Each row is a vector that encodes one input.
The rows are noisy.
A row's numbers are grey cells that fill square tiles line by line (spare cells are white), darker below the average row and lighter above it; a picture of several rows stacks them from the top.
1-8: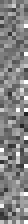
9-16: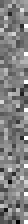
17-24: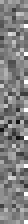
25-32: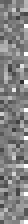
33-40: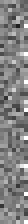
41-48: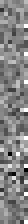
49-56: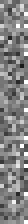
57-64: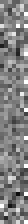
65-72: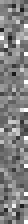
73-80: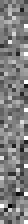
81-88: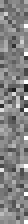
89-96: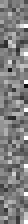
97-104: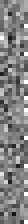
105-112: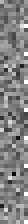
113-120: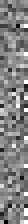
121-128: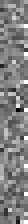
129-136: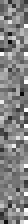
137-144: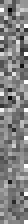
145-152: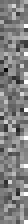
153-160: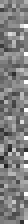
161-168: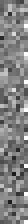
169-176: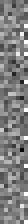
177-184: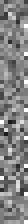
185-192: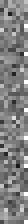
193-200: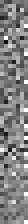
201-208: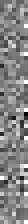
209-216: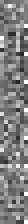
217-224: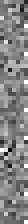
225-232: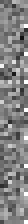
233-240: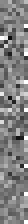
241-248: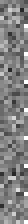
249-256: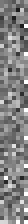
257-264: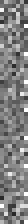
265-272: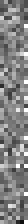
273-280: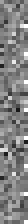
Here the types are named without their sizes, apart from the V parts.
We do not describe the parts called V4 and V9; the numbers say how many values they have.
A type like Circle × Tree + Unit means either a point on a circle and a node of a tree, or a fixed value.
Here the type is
(Bool × Bool × Bool × Bool × Bool + V4) × Line × V9.
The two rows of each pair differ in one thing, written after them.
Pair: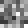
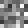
the value of V4
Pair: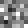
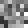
the value of V4
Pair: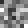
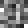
the place on the line
